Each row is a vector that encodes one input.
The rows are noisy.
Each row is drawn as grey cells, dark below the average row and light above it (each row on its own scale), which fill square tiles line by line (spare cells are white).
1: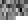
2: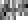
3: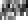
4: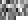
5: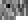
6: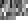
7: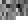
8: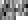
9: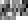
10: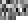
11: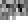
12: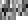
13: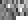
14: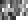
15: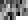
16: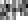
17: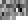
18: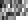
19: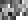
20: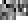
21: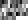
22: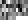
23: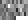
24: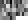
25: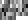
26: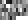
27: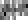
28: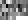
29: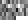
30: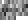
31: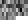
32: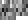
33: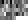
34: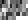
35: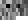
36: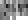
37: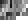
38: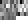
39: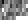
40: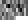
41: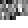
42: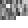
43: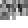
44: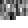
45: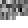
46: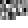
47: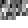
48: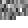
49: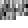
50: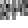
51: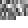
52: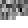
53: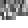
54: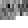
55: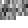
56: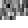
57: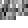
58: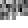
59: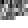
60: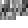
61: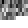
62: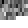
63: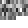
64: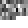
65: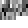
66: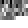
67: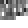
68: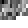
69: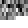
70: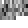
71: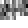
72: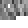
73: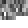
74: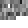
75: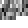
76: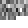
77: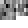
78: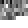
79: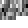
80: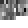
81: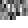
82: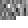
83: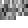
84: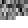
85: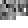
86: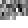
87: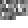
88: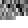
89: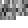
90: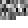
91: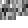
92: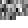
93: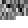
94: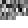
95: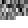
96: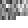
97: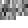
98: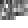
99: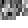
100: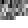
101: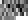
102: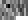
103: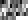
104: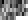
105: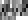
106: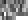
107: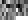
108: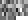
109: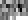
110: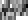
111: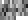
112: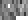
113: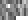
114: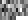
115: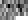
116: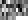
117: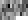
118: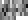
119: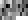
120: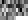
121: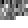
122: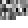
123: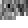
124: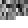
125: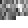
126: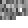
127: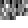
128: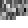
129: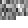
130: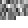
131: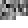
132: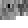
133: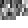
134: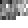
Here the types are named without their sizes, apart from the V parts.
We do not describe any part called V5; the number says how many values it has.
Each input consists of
a list of items, each a true/false value and a value of V5.
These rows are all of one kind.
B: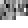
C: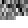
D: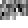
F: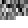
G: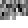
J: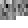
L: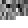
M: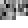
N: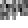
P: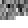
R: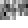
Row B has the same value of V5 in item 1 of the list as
F and M.
